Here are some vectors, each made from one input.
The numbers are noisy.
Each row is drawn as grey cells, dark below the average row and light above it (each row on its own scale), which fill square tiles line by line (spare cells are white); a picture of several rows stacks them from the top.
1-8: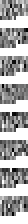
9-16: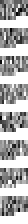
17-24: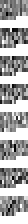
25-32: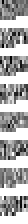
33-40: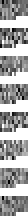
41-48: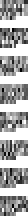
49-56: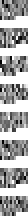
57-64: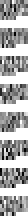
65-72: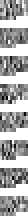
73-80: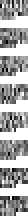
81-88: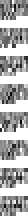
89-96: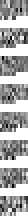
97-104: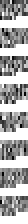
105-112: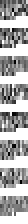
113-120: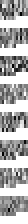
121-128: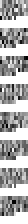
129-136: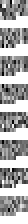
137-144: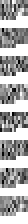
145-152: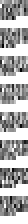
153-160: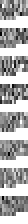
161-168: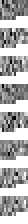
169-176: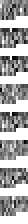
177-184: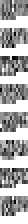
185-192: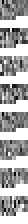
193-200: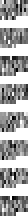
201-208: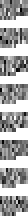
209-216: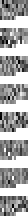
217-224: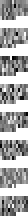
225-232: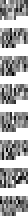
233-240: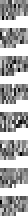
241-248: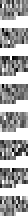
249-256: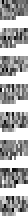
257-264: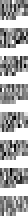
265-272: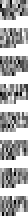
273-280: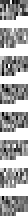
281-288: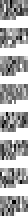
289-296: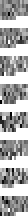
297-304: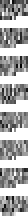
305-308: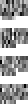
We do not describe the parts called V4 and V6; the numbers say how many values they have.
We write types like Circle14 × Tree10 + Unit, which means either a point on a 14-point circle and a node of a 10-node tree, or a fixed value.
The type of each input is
(Bool × Bool × Bool + V4) × Tree7 + Circle9 × V6 + Tree11.
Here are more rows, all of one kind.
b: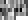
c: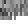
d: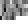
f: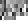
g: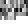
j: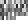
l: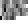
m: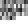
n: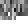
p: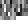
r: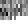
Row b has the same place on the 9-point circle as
c, g, j and n.
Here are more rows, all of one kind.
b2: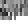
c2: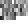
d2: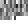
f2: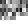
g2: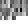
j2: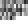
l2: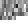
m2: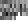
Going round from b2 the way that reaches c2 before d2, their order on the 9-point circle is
b2, j2, f2, l2, c2, m2, g2, d2.
